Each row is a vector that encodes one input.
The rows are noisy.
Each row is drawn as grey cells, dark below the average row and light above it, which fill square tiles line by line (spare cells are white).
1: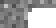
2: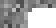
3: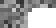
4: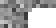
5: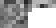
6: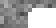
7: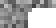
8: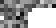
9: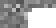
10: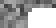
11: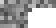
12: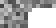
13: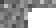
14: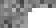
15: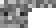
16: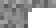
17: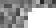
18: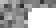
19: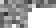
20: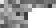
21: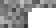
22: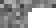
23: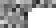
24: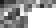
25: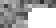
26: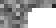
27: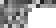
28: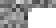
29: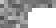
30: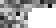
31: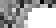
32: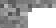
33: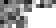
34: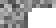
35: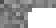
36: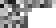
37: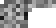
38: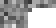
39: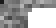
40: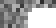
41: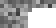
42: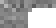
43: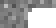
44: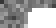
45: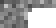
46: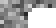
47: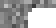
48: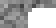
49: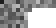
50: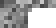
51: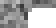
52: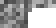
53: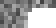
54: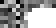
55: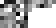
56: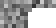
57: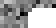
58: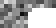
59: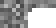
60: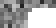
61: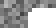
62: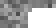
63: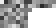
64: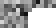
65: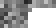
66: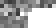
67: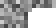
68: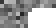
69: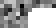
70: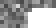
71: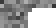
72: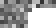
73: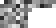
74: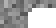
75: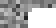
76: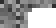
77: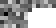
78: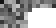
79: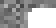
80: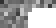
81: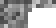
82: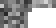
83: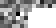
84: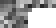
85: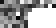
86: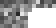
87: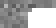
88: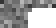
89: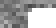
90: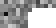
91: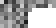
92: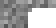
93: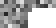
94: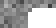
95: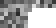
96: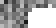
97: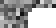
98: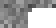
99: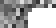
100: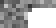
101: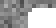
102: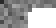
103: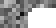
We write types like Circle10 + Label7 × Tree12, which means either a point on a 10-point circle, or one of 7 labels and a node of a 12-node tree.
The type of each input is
(Bool × Bool × Bool + Unit) × Line8 + Circle6.
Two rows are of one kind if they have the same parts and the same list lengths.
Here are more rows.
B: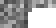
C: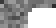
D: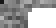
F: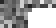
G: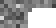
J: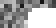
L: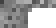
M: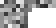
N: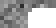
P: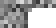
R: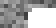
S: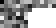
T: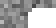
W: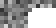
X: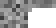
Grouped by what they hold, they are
B, M, W
C, D, F, G, J, L, P, R, S, X
N, T

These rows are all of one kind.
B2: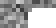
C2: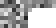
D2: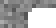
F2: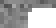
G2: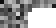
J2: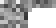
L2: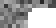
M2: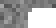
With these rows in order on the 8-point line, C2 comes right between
D2 and G2.
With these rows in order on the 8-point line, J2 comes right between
F2 and G2.
